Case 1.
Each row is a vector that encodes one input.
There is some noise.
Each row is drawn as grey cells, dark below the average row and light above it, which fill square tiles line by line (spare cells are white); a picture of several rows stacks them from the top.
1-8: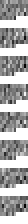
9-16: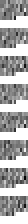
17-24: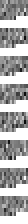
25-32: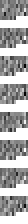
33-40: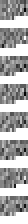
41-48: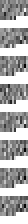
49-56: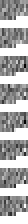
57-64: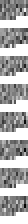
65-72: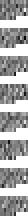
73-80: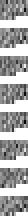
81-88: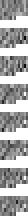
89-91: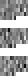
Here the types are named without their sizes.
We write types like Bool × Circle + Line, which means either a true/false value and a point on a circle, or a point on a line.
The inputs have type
Line + Tree.
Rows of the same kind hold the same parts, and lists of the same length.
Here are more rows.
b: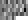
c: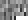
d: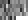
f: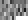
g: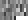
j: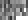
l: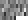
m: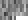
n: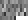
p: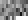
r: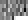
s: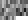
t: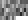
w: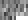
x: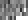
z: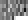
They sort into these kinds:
b, f, p, r, s, t, z
c, d, g, j, l, m, n, w, x

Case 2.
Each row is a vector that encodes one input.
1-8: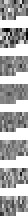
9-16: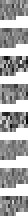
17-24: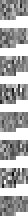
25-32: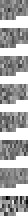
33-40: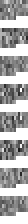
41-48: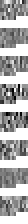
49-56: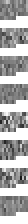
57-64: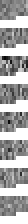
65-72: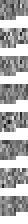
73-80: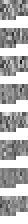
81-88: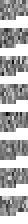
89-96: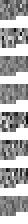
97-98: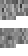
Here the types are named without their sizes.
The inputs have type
Bool × Bool × Bool × Line.
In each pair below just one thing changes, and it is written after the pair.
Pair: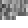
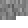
the place on the line
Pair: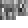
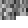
the place on the line
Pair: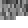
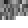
the place on the line
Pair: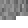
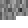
the place on the line
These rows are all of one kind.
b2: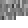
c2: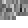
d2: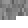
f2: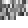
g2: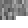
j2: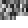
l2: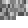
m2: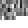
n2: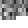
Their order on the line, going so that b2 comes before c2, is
n2, m2, j2, b2, c2, d2, f2, l2, g2.
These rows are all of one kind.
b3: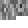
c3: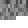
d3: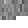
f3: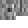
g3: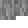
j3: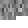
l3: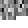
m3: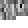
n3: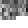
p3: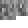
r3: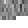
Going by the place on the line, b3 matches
d3 and r3.
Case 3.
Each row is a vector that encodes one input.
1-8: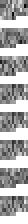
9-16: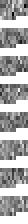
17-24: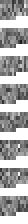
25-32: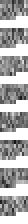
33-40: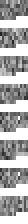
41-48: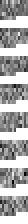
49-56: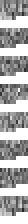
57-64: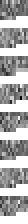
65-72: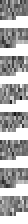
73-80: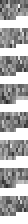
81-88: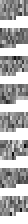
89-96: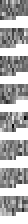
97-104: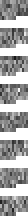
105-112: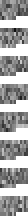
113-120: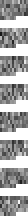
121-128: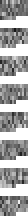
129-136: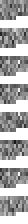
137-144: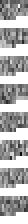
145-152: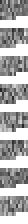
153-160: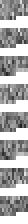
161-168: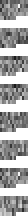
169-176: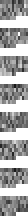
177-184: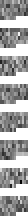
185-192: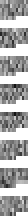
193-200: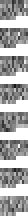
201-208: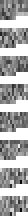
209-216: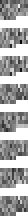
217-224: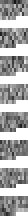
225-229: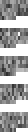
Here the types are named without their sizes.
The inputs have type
Bool × Bool × Bool + Line.
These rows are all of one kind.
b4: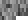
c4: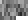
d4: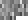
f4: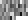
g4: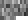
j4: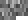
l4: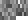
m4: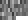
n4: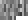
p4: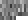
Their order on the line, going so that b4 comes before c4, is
m4, j4, g4, b4, l4, c4, p4, d4, n4, f4.
